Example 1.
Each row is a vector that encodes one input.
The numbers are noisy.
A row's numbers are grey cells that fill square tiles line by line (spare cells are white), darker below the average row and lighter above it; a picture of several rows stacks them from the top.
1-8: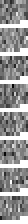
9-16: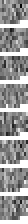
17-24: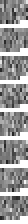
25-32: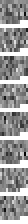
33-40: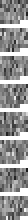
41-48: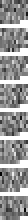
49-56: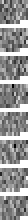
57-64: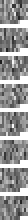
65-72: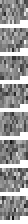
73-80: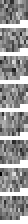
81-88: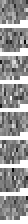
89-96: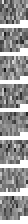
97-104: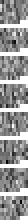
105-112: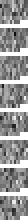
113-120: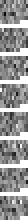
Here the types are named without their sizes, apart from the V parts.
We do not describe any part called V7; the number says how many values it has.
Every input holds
a node of a tree, together with either a fixed value, or a label and a value of V7.
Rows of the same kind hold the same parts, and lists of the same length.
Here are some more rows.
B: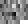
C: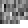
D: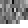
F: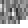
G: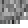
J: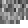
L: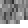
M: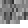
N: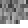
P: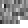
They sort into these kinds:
B, D, L, M
C, F, G, J, N, P

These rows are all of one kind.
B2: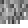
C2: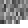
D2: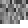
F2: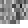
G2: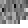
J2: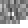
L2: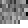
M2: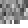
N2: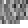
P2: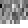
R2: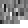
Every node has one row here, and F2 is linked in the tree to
N2.
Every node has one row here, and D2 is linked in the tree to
L2.
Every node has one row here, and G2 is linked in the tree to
C2, J2, L2, M2 and N2.
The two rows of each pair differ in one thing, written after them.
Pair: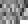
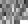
the label
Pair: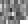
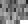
the node of the tree
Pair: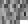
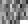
the value of V7
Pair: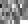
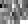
the value of V7
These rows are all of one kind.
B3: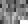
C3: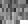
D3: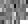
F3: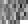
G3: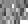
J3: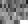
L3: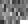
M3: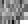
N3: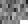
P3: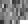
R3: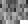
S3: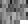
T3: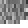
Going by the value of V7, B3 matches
D3 and P3.
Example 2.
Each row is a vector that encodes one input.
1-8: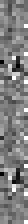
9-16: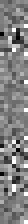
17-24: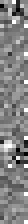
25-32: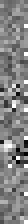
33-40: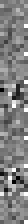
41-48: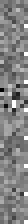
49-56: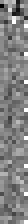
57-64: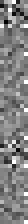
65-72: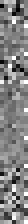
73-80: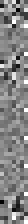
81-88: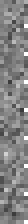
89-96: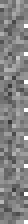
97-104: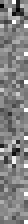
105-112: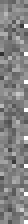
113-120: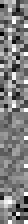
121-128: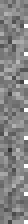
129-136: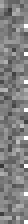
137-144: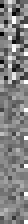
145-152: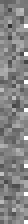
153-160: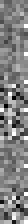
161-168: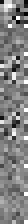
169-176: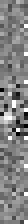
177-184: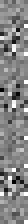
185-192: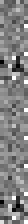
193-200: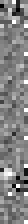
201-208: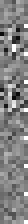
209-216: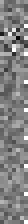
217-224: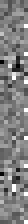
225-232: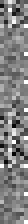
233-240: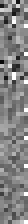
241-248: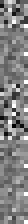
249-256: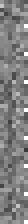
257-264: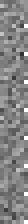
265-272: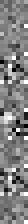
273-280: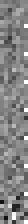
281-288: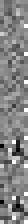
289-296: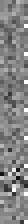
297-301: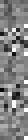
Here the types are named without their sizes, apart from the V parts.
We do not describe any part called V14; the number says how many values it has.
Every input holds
either a fixed value, or a label and a value of V14, or a node of a tree.
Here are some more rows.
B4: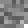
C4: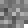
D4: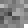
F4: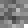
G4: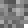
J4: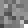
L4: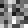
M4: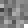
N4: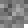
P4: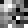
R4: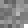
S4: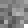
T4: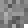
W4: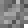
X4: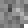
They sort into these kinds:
B4, C4, D4, F4, G4, J4, M4, N4, R4, S4, T4, W4, X4
L4
P4

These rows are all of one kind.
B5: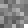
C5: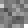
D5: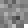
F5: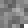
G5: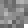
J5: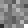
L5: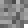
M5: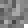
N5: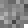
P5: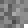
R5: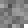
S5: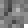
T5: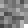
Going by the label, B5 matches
C5, D5, F5 and R5.
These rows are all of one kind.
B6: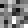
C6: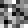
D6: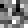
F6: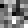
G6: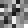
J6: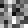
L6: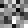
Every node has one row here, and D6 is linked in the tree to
F6.
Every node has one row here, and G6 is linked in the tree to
B6 and L6.
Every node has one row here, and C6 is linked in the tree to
J6.
